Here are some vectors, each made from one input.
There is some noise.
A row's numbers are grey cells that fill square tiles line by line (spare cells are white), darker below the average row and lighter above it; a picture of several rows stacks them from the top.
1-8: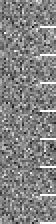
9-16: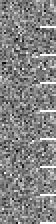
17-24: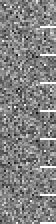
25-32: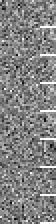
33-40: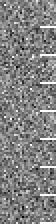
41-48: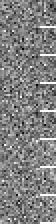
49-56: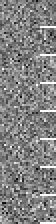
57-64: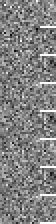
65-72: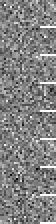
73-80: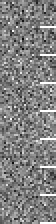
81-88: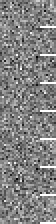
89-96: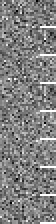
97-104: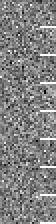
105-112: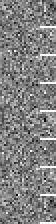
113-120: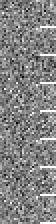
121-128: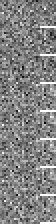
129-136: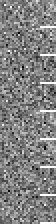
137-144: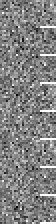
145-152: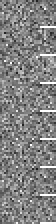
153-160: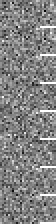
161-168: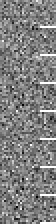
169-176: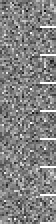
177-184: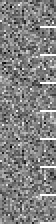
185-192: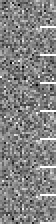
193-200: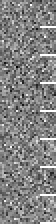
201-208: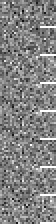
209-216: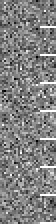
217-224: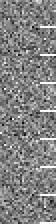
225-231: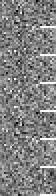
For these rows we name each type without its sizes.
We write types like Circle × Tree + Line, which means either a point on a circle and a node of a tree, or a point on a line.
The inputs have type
Bool × Label.
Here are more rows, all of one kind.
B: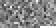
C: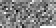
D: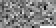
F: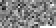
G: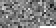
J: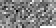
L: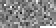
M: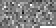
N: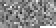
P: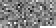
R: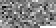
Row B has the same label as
L, M and N.
